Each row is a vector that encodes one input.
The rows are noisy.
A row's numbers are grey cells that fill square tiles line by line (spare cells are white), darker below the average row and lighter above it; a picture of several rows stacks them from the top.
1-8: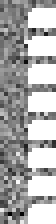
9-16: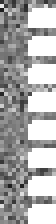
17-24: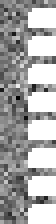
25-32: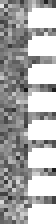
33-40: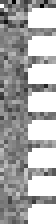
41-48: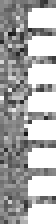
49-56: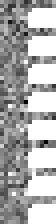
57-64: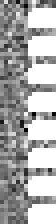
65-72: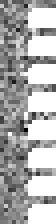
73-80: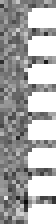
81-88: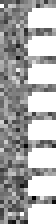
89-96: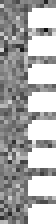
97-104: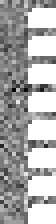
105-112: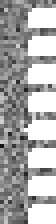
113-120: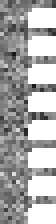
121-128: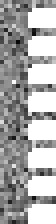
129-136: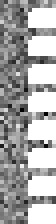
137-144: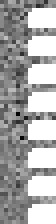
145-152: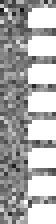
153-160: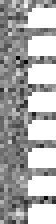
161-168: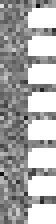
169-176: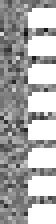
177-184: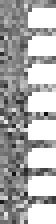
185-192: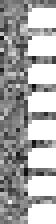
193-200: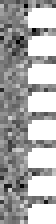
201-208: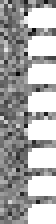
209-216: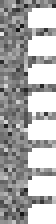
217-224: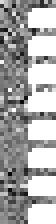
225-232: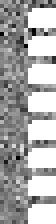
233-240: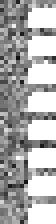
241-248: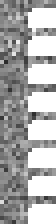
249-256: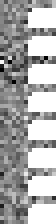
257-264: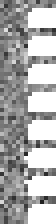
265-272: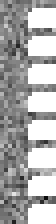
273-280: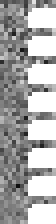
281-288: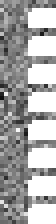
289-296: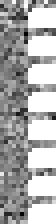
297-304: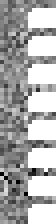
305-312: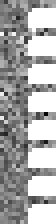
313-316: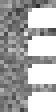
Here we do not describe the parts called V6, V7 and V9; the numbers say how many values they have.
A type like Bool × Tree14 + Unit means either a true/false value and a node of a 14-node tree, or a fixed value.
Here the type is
(Bool × Label8 + V7) × (Line10 + V6) × V9.
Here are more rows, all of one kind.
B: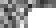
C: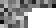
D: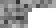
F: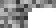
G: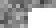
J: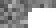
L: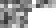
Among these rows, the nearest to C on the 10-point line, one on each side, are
D and F.
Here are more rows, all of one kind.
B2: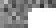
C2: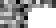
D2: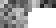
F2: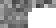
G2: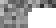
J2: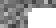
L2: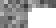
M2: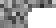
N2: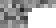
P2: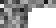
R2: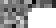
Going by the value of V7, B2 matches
D2, G2 and M2.
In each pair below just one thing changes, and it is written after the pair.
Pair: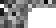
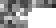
the value of V9
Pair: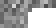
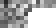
the place on the 10-point line
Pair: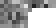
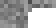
the place on the 10-point line
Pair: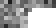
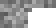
the label
